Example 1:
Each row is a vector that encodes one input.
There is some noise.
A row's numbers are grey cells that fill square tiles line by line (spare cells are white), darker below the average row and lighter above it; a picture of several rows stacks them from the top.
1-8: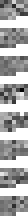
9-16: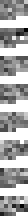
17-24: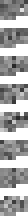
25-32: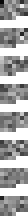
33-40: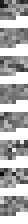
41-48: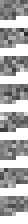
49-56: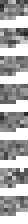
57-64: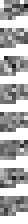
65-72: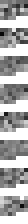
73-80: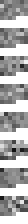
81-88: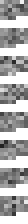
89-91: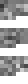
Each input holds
a true/false value, together with either a fixed value, or a node of an 11-node tree.
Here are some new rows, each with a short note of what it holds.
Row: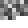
a true/false value
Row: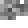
a true/false value
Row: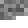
a node of an 11-node tree and a true/false value
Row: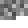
a node of an 11-node tree and a true/false value
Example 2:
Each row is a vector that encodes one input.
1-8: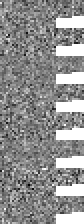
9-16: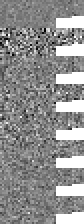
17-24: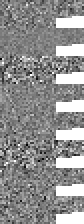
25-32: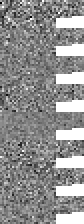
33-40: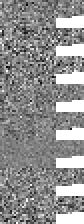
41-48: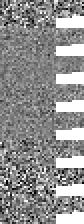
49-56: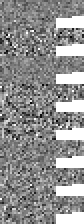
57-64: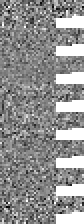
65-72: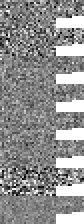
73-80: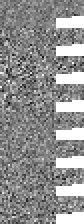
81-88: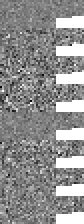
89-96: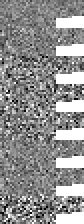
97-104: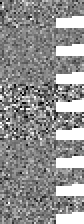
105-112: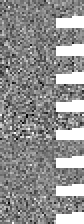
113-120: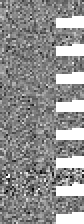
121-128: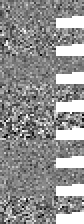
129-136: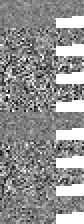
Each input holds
either a point on a 15-point line, or three true/false values.
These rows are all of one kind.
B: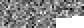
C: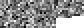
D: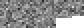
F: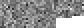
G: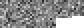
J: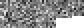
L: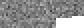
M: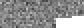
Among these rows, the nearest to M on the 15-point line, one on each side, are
F and G.
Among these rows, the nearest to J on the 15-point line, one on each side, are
C and L.
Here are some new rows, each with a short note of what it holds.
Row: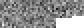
three true/false values
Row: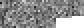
a point on a 15-point line
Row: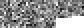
three true/false values
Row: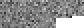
three true/false values
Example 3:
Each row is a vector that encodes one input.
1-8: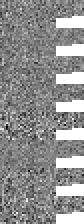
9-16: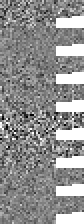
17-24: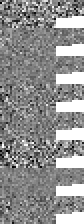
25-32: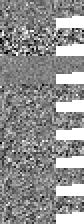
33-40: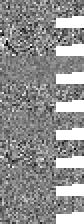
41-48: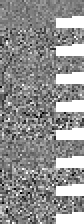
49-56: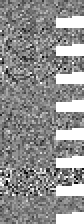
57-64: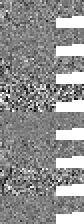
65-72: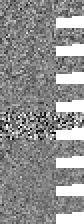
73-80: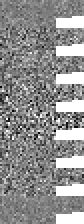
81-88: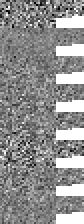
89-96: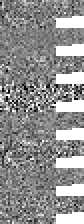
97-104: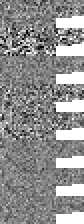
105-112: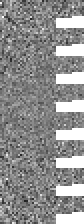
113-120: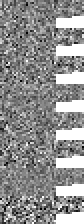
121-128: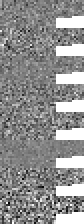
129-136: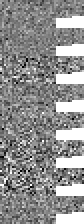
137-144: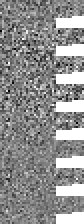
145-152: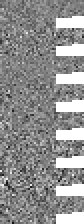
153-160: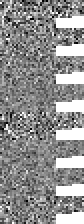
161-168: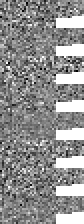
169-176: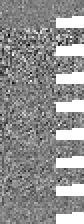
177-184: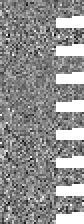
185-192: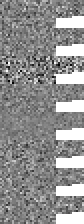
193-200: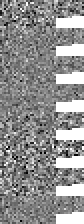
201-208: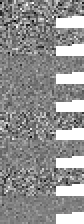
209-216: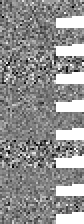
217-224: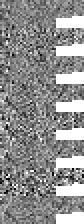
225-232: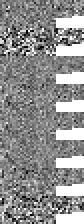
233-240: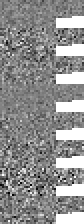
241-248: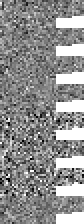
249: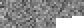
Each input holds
either a fixed value, or one of 9 labels and four true/false values.
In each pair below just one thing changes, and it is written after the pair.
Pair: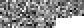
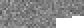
one of the four true/false values
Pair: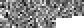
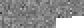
one of the four true/false values
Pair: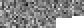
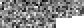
the label
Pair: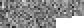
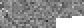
one of the four true/false values
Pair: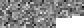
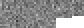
the label
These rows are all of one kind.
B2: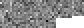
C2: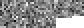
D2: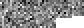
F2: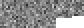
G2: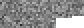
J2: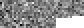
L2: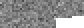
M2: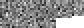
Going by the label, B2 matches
G2 and J2.
